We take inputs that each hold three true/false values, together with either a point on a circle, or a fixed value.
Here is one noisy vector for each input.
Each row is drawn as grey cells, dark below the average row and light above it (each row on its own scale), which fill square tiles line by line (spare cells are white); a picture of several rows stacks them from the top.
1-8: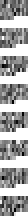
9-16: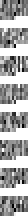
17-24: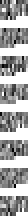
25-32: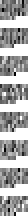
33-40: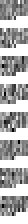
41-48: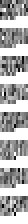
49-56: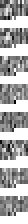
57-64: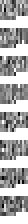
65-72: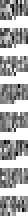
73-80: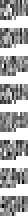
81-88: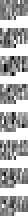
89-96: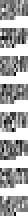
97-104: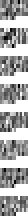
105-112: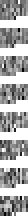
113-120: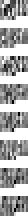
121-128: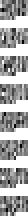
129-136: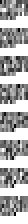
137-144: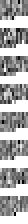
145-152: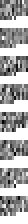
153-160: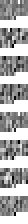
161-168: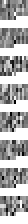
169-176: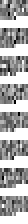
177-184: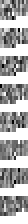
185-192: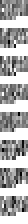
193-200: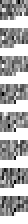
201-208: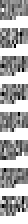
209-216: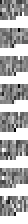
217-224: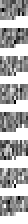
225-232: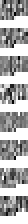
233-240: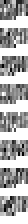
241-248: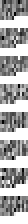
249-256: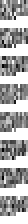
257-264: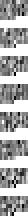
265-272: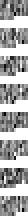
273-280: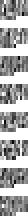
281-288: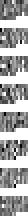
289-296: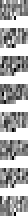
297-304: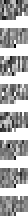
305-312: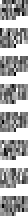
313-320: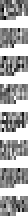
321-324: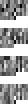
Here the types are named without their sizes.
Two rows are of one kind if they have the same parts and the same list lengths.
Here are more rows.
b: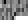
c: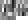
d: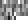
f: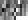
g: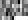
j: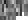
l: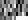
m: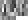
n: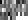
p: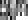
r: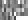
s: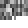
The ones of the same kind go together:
b, f, g, j, l, n, p
c, d, m, r, s

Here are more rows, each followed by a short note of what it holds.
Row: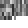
three true/false values
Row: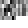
a point on a circle and three true/false values
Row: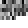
a point on a circle and three true/false values
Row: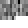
a point on a circle and three true/false values
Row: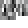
three true/false values
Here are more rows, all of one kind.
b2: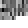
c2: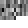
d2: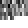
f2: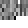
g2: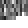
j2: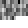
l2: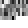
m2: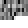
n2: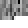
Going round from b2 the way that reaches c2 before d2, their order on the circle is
b2, c2, d2, n2, l2, j2, m2, f2, g2.
